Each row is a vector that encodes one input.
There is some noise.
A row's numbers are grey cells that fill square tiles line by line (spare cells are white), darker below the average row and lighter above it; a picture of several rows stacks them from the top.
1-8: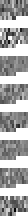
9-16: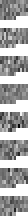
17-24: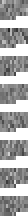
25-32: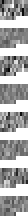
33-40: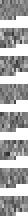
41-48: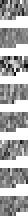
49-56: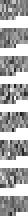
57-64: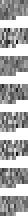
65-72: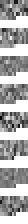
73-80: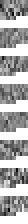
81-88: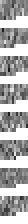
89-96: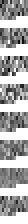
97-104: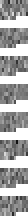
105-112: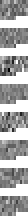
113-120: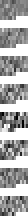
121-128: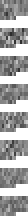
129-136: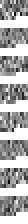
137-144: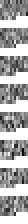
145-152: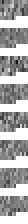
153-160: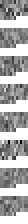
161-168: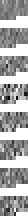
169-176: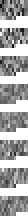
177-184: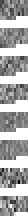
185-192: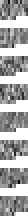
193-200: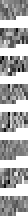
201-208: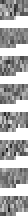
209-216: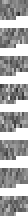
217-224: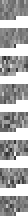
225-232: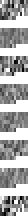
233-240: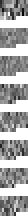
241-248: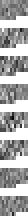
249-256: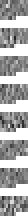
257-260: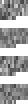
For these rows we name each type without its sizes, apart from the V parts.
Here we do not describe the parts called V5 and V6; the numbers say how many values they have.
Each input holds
a point on a line, together with either a point on a line, a true/false value and a value of V5, or a value of V6.
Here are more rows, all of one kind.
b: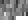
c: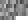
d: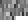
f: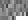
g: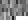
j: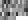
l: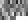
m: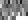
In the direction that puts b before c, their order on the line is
l, j, b, m, f, d, g, c.
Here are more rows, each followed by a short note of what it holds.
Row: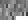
a point on a line and a value of V6
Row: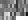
a point on a line and a value of V6
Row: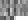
a point on a line and a value of V6
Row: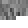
a point on each of two lines, a true/false value and a value of V5
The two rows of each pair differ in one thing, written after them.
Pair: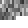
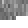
the value of V5
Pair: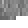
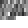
the true/false value
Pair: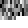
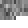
the value of V5
